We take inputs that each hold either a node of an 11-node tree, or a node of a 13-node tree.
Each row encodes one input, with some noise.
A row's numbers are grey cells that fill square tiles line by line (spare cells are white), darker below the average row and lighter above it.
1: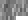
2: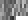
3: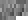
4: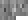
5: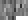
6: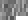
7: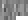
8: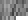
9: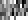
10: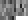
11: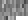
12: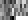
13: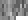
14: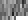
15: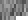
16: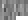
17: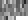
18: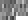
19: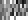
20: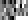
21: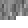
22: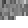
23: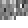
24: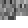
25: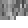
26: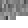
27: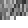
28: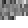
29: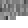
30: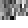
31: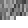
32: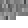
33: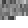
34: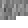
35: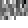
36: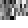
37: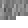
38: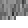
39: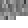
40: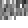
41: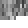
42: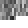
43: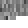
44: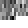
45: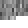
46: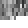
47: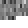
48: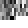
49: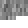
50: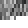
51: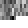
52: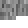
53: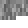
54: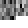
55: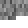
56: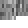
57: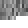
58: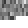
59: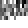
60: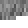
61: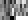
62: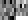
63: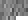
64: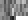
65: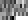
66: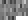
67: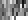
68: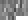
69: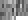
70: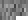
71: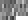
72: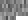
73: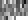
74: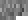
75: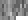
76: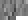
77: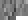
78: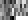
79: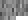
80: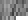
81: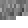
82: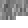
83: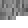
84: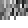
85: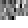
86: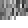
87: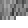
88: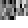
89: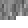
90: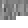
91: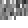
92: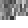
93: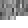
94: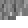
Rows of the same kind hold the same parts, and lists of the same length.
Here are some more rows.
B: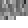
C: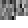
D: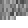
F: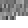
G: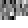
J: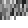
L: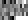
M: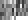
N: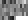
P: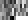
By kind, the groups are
B, F, P
C, D, G, J, L, M, N

